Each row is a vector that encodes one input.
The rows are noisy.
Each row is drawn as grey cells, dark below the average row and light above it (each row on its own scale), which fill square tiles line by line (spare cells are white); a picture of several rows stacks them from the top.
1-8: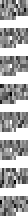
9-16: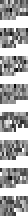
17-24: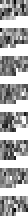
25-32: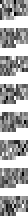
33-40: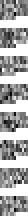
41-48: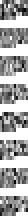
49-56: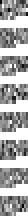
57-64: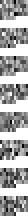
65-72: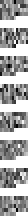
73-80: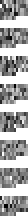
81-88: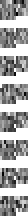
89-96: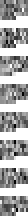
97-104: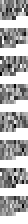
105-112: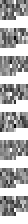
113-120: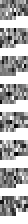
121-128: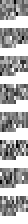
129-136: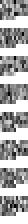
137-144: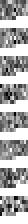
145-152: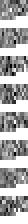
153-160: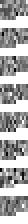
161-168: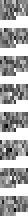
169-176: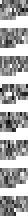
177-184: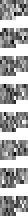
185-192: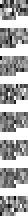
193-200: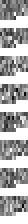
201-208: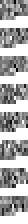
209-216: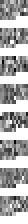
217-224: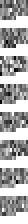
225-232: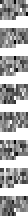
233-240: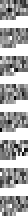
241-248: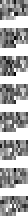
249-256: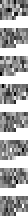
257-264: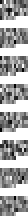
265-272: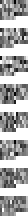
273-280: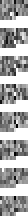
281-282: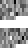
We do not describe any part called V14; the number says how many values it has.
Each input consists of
a true/false value, together with either a point on a 5-point line, or a value of V14.
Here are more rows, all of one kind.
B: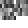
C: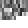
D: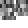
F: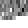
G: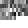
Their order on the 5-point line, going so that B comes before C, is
F, D, G, B, C.
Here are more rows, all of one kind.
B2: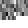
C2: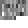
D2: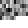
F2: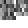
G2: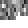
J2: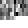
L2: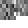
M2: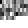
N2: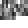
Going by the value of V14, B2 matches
G2, L2 and N2.
